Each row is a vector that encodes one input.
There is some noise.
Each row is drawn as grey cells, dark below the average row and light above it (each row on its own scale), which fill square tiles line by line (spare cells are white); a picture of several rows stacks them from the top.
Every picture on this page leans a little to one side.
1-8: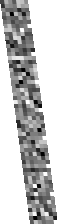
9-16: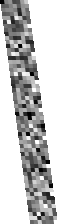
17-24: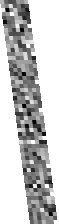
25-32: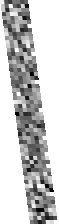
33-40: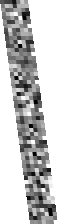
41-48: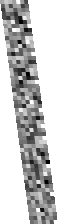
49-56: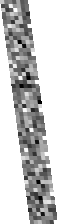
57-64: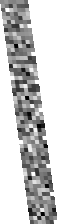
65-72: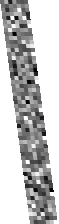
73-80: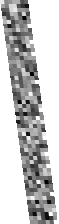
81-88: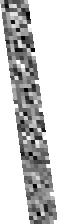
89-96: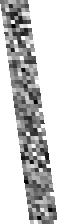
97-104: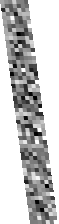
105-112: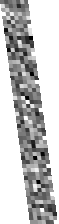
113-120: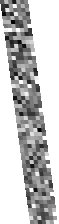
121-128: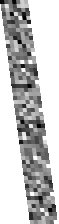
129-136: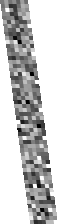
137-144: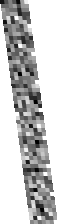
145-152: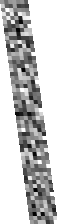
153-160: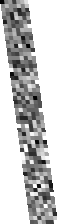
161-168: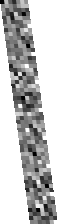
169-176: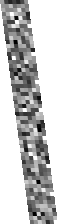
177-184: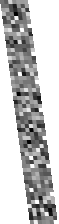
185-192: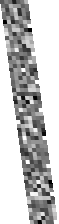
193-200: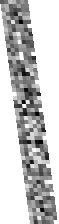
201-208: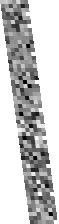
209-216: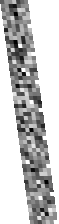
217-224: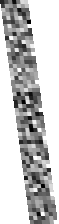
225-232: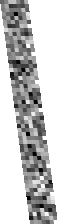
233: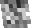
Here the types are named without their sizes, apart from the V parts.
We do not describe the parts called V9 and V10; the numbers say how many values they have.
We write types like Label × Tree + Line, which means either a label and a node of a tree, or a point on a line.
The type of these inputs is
(Bool × Bool × Bool + Unit) × Tree + V9 × V10.
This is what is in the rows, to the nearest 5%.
About 65% of them hold a node of a tree, together with either a fixed value, or three true/false values. The rest hold a value of V9 and a value of V10.
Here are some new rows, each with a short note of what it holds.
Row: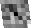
a value of V9 and a value of V10
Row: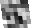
a value of V9 and a value of V10
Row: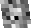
a node of a tree and three true/false values
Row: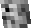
a node of a tree
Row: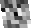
a value of V9 and a value of V10
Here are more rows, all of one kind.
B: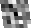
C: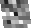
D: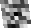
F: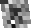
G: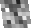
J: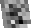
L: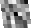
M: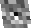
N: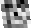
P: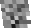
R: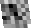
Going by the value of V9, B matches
C and N.
